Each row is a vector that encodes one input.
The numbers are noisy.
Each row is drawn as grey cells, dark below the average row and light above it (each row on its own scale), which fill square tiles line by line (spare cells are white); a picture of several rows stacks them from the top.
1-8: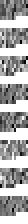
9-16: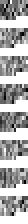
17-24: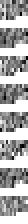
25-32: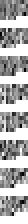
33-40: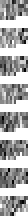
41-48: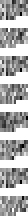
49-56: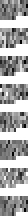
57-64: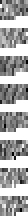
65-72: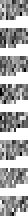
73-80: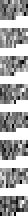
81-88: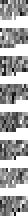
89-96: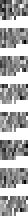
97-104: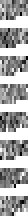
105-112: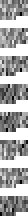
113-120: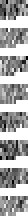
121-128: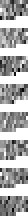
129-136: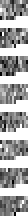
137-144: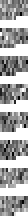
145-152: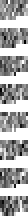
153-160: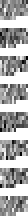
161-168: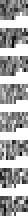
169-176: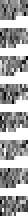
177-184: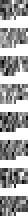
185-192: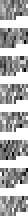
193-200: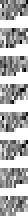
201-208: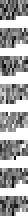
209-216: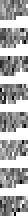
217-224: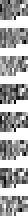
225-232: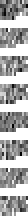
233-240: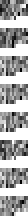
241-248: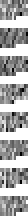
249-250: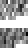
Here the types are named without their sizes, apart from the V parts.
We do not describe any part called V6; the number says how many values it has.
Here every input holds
a list of items, each a true/false value and a value of V6.
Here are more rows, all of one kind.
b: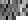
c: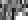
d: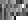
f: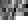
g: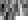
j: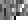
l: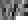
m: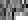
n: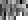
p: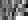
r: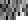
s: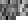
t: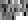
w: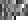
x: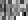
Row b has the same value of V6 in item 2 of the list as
c, d, n and p.
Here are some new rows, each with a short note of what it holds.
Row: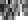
a list of two items
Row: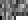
a list of two items
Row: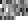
the empty list
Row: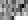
a list of one item
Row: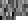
a list of two items
